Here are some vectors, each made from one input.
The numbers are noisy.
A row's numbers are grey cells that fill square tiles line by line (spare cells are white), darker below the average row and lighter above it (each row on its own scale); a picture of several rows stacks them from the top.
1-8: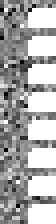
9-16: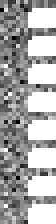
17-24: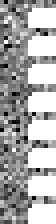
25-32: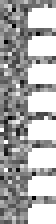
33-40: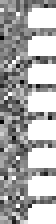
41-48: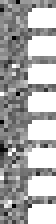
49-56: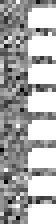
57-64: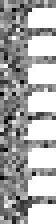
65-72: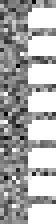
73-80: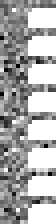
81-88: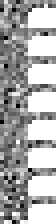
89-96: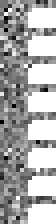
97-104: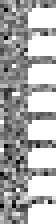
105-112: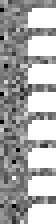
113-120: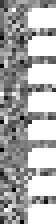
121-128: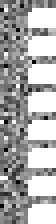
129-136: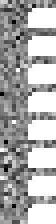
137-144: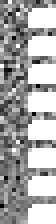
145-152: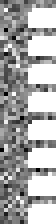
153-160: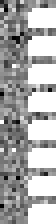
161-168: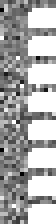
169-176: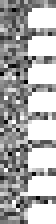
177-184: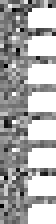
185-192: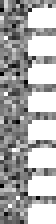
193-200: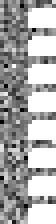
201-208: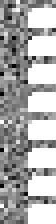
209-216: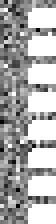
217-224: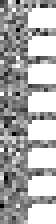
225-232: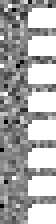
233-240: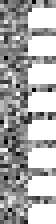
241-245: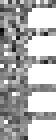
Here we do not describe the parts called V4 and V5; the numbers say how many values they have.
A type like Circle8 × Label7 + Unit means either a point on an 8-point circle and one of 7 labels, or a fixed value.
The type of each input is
(Bool × V5 + Unit) × Line7 × V4 + Circle6.
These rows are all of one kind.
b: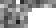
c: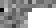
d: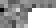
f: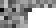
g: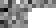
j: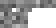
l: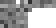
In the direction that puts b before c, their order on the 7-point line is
j, d, g, f, b, c, l.
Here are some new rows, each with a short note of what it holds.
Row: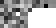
a point on a 7-point line, a true/false value, a value of V4 and a value of V5
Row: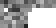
a point on a 6-point circle
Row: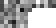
a point on a 7-point line, a true/false value, a value of V4 and a value of V5
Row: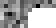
a point on a 7-point line, a true/false value, a value of V4 and a value of V5
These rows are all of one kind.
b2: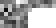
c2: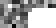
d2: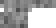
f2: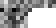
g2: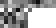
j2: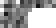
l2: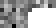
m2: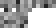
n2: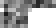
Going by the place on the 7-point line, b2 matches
d2, g2 and l2.
